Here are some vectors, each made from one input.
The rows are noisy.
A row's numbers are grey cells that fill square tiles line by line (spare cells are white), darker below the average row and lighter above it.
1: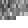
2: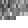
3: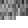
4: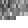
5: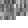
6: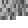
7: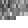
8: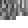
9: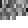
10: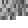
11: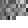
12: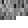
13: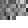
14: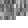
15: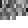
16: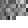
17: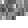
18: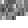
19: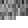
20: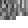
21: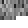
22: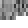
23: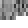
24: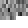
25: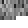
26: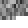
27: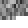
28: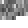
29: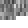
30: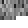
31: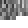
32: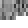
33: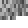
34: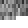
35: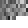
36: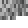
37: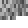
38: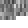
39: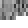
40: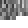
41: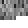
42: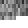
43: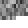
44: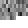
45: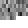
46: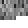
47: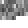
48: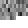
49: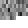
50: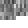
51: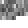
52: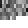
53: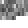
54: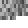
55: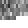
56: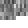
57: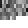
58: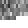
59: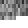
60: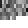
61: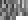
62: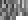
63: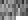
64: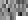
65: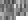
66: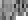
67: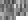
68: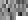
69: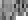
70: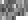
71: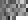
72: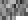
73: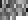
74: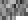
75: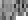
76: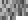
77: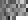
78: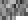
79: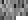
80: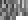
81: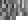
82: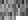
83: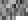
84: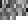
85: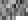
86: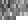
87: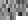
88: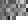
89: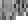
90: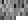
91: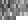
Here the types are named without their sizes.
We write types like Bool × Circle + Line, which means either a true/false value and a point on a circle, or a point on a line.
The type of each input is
Bool × Circle.
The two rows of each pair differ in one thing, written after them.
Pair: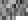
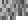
the place on the circle
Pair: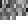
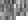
the place on the circle
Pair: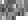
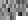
the true/false value
